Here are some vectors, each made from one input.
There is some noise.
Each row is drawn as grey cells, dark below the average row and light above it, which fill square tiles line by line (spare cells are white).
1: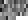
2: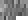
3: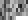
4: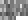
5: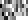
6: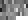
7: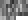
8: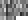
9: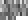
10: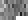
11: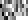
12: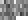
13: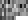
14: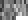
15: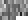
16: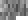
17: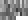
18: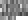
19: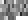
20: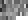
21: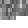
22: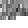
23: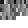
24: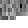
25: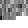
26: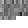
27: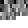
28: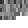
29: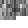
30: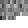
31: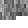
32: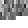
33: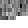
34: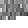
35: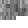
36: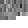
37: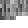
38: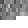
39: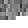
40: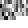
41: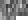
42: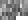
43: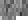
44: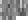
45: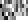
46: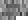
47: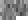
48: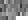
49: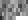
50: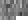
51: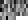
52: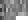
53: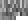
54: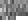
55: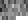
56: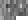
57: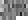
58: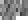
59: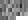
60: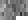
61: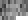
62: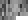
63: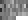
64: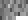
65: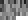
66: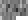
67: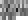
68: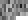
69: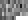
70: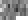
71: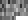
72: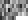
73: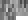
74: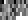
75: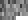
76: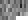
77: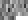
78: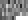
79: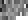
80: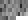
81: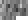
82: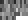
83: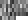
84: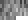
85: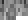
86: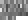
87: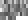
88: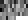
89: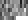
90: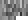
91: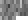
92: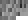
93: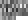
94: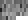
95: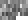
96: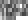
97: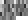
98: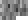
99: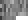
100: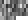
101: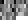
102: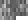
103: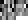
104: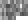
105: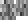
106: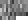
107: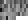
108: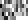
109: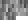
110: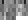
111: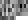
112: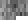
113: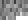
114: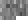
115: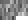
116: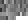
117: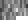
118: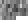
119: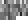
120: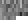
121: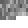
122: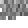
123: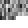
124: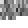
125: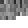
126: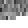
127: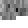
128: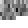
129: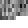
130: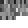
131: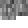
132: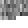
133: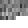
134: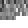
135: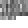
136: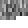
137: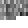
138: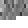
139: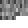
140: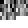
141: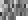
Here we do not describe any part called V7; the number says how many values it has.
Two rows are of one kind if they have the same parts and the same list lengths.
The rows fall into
2 kinds.
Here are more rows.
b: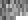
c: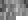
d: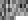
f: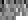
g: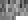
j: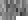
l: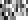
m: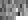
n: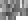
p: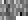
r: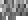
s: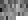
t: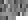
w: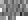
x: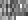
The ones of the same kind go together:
b, c, d, f, g, j, m, n, p, r, s, t, w, x
l

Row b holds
a point on each of two 10-point lines, a true/false value and a value of V7.
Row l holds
a fixed value.
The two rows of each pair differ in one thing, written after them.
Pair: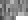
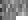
the place on one of the two 10-point lines
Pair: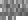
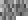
the value of V7
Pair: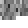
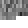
the place on one of the two 10-point lines
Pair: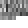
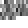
the place on one of the two 10-point lines
